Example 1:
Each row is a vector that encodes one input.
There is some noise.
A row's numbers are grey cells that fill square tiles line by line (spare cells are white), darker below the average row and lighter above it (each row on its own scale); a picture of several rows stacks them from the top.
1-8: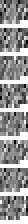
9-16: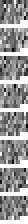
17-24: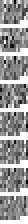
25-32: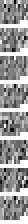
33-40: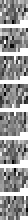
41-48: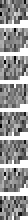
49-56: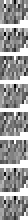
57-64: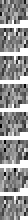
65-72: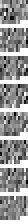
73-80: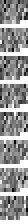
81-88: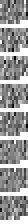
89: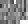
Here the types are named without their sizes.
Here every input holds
either a fixed value, or three true/false values.
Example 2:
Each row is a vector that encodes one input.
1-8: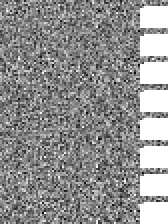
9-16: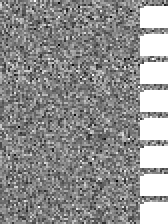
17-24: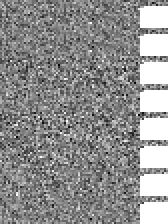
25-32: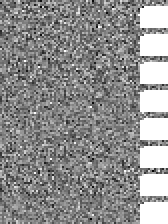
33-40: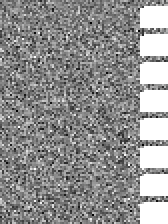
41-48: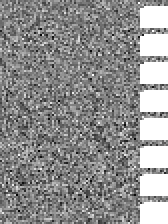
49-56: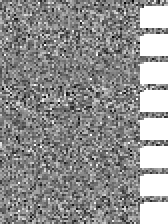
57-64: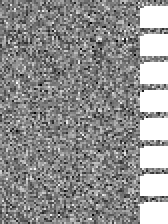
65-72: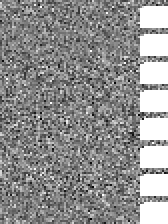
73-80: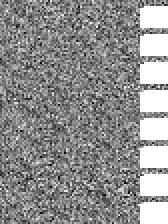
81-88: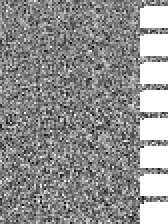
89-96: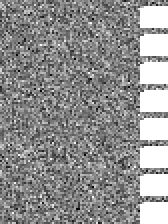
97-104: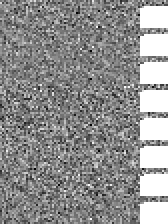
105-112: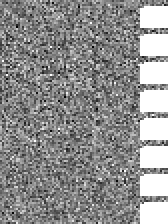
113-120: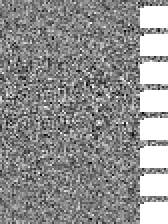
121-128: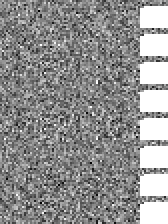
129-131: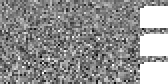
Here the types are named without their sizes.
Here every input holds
four true/false values.
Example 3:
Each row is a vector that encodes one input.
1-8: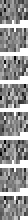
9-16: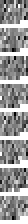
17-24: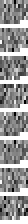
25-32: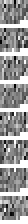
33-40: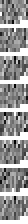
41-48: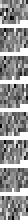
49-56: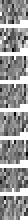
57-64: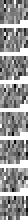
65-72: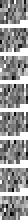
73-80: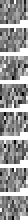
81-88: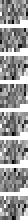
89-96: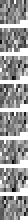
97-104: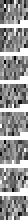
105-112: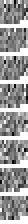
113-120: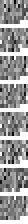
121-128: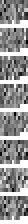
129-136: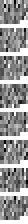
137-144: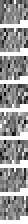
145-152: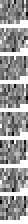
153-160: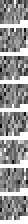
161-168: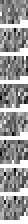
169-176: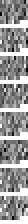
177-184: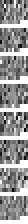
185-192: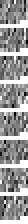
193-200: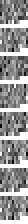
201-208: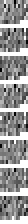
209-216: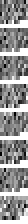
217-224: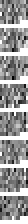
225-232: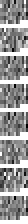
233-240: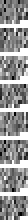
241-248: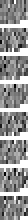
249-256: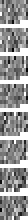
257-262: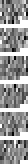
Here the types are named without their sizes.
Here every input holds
either a fixed value, or three true/false values.
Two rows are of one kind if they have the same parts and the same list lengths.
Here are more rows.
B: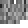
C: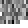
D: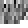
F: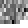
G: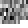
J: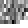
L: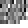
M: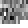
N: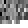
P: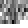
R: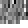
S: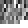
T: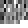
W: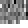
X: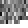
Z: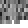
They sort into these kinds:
B, C, D, F, J, L, N, P, R, S, T, W, X, Z
G, M

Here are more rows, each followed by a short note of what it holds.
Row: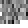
three true/false values
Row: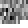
a fixed value
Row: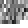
three true/false values
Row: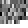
three true/false values
